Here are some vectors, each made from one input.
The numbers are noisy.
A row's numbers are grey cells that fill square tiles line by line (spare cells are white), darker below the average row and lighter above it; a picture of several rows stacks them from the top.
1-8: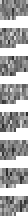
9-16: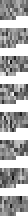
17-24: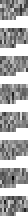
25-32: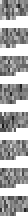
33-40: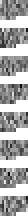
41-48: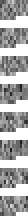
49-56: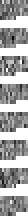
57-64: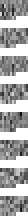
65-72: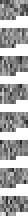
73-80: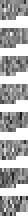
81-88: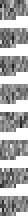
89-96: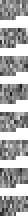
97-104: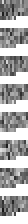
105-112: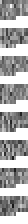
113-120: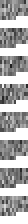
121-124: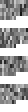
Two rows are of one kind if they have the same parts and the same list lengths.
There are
4 kinds of row.
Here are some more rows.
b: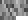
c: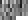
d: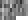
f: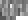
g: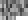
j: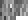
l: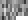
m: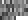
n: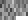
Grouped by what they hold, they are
b, g, m
c, d, j, n
f
l

